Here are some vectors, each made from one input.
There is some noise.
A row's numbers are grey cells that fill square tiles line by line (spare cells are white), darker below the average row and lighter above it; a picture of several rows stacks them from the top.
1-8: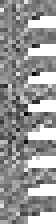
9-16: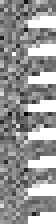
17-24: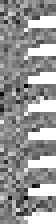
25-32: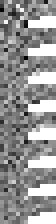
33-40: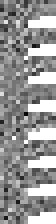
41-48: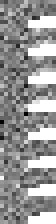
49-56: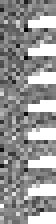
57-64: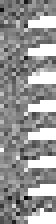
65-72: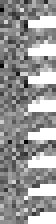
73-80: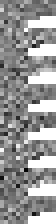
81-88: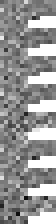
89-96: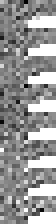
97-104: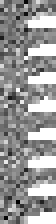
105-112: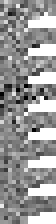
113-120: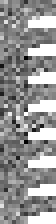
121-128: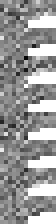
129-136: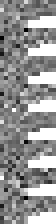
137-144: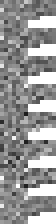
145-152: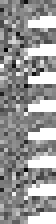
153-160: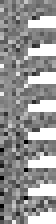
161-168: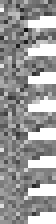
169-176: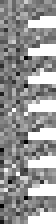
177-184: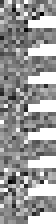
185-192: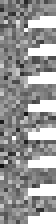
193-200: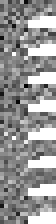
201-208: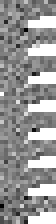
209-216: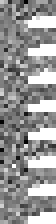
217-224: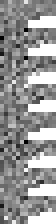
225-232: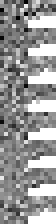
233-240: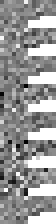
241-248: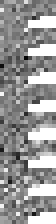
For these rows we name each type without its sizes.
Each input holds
either a point on a circle, or a point on each of four lines.
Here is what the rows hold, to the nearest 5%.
About 45% of them hold a point on a circle. The rest hold a point on each of four lines.
